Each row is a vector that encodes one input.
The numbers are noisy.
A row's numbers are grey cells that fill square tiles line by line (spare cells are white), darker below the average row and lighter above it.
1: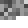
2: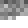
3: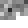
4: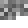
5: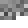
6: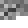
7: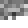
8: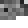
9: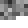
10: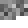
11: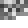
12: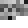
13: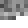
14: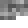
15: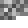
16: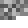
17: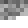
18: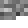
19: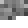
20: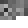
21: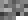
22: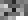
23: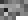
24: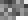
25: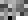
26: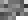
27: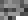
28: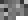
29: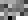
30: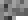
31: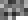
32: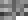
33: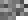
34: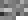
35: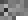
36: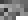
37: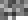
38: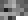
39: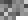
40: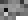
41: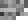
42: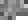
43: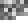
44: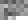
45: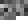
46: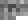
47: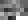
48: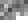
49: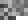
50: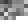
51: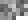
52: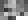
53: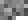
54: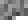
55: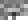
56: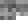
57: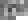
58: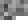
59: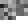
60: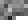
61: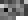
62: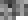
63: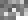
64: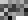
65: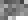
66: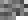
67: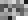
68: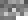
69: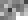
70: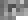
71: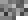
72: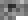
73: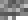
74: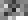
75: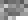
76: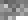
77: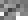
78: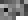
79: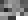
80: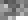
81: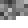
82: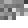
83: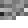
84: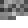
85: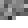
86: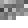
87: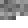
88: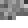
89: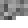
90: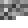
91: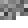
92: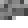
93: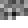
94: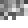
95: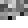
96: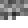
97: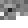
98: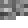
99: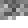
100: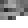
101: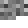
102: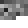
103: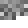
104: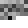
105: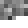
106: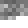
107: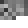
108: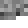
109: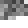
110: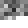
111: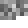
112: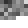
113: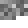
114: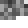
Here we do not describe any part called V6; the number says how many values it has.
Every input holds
a value of V6, together with either a point on a 4-point line, or a point on a 5-point line.
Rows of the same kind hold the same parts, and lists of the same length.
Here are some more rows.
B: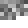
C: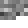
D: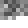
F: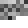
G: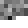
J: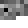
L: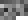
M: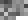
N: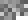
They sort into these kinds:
B, F, N
C, D, G, J, L, M

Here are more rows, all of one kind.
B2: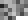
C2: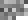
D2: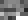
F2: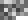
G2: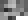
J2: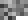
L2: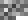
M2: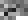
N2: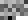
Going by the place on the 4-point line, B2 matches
G2, J2 and M2.
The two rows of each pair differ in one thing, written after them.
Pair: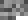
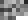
the place on the 4-point line
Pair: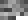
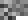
the value of V6
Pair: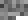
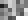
the value of V6
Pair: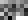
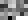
the place on the 4-point line
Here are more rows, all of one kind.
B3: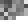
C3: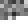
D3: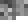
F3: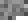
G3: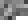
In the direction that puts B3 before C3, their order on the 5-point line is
B3, C3, G3, D3, F3.
